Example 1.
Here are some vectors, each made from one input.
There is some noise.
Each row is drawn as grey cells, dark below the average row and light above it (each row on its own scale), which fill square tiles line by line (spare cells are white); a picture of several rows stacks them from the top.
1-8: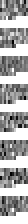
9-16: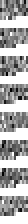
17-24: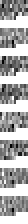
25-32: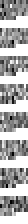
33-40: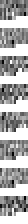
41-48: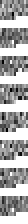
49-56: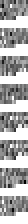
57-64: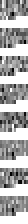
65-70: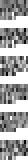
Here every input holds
three true/false values.
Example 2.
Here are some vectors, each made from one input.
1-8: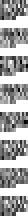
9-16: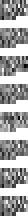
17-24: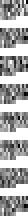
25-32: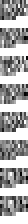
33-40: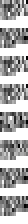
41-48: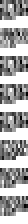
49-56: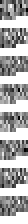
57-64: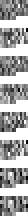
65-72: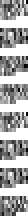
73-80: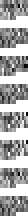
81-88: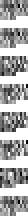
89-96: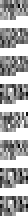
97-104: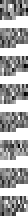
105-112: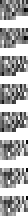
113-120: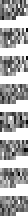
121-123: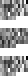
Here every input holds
a point on a 6-point line.
